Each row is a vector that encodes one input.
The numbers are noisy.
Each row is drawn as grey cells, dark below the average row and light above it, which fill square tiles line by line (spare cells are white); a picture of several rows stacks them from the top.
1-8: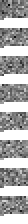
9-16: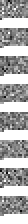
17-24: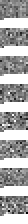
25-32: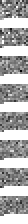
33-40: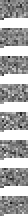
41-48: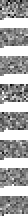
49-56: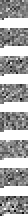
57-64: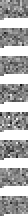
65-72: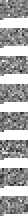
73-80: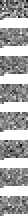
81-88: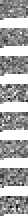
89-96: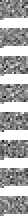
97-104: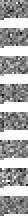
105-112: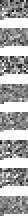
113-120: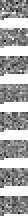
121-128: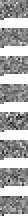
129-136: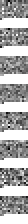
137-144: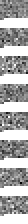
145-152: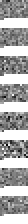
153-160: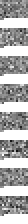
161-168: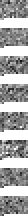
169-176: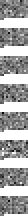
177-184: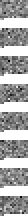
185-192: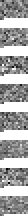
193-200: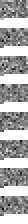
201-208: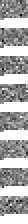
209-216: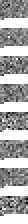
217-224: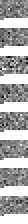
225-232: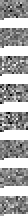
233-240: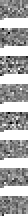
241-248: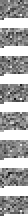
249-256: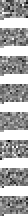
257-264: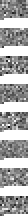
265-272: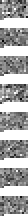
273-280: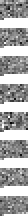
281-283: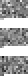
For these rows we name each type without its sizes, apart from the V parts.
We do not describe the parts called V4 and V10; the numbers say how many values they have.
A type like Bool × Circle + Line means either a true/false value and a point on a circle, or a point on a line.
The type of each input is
((Bool × Bool × Bool × Bool + V10) × V4 + Tree) × Tree.
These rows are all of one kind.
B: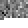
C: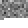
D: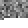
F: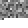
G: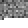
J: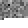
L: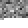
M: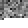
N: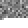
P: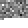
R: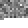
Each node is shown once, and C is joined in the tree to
D, J and R.
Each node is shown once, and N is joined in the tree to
L and R.
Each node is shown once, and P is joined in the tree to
L.
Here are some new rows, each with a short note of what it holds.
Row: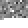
a node of a tree, a value of V4 and a value of V10
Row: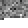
a node of a tree, four true/false values and a value of V4
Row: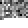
a node of each of two trees
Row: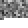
a node of a tree, four true/false values and a value of V4
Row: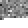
a node of a tree, a value of V4 and a value of V10
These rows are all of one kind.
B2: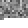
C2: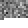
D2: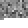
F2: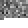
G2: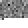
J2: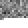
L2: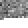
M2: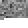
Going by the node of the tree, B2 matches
D2 and J2.
